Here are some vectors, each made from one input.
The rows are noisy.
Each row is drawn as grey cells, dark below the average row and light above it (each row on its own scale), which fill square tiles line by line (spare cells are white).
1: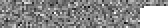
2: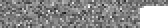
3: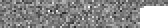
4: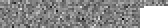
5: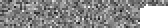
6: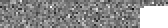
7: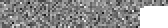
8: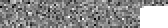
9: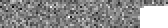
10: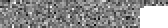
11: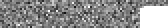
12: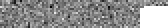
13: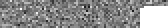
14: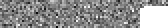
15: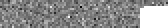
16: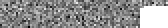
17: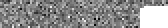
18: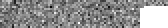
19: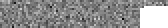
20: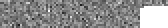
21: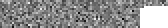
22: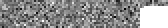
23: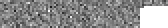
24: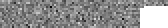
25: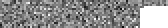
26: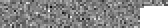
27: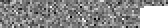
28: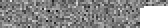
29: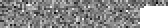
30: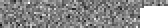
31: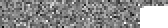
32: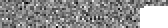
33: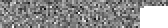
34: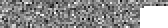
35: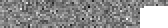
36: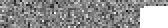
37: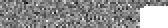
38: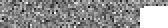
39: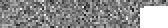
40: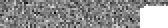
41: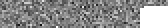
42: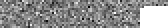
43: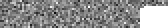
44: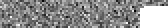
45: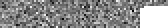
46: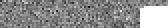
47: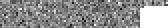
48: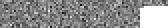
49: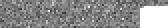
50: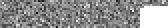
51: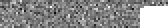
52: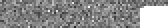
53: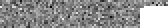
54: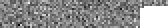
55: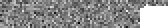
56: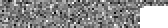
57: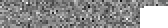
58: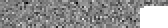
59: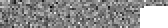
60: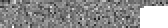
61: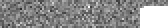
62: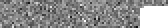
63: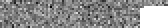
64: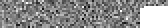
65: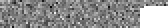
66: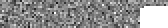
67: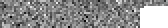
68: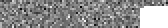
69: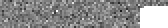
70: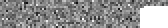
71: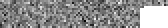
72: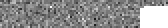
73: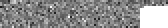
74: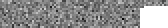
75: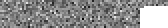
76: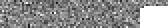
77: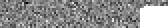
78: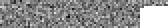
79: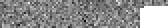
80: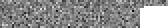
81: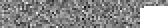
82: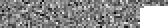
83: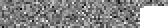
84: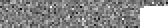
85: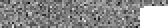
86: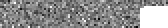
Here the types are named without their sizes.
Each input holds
a true/false value, together with either a label, or a point on a line.
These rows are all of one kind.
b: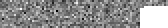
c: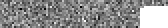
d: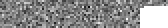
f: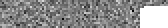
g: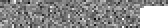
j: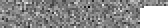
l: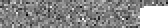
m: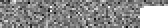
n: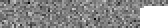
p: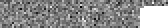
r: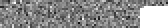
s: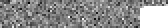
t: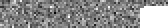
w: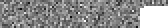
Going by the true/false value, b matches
d, f and j.
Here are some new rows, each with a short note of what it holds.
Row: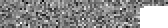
a label and a true/false value
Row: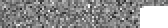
a label and a true/false value
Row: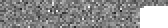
a label and a true/false value
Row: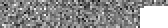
a label and a true/false value
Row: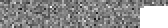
a point on a line and a true/false value
